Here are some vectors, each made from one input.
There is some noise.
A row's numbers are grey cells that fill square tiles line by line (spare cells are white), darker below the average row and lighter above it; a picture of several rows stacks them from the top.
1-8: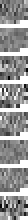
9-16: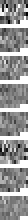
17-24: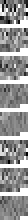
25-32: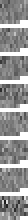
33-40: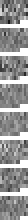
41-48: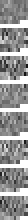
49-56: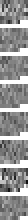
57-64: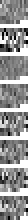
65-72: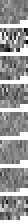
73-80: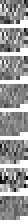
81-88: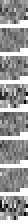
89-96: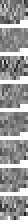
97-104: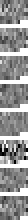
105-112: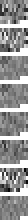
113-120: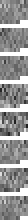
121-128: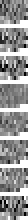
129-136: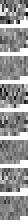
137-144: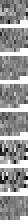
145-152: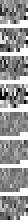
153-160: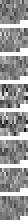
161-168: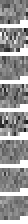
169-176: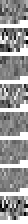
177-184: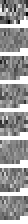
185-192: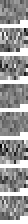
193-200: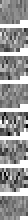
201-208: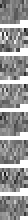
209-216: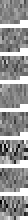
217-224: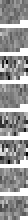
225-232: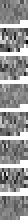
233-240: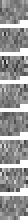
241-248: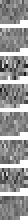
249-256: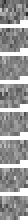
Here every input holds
a point on an 11-point line and a true/false value.
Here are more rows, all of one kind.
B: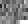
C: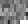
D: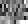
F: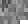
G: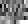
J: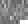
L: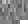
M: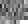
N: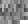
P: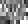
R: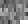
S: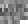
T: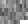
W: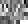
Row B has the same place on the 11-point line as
D, G, J and R.
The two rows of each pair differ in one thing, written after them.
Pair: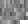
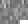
the place on the 11-point line
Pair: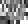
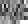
the true/false value
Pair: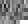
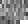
the true/false value
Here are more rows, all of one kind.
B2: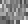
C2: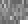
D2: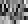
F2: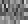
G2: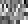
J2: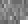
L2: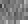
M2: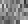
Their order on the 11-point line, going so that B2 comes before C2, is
D2, B2, F2, J2, C2, L2, G2, M2.
